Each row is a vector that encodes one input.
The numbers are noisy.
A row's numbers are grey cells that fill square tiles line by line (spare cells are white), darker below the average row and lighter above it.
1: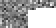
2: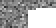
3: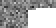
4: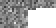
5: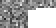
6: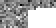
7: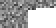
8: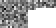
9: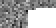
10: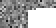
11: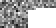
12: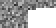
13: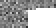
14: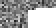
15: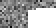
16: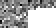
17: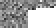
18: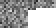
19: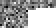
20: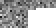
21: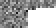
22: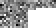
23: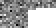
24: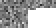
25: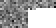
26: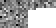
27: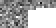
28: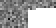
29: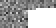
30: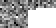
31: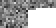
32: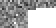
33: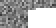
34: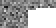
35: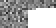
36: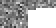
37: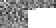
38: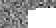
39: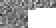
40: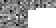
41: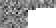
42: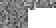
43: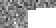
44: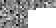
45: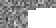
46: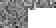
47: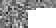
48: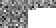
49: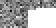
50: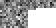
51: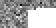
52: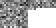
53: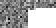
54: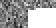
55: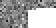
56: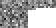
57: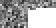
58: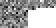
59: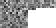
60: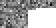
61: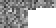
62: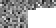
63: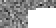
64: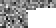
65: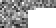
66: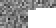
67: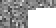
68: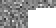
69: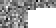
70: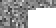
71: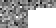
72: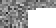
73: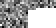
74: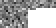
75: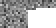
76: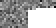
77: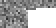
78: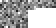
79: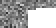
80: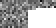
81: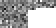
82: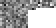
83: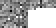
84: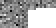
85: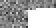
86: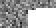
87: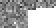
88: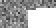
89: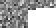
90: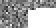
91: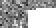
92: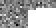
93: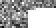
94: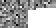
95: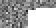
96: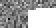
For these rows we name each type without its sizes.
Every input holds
either a fixed value, or a point on each of two lines, or four true/false values.
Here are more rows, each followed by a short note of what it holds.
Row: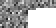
four true/false values
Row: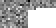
a point on each of two lines
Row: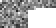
a fixed value
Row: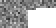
four true/false values
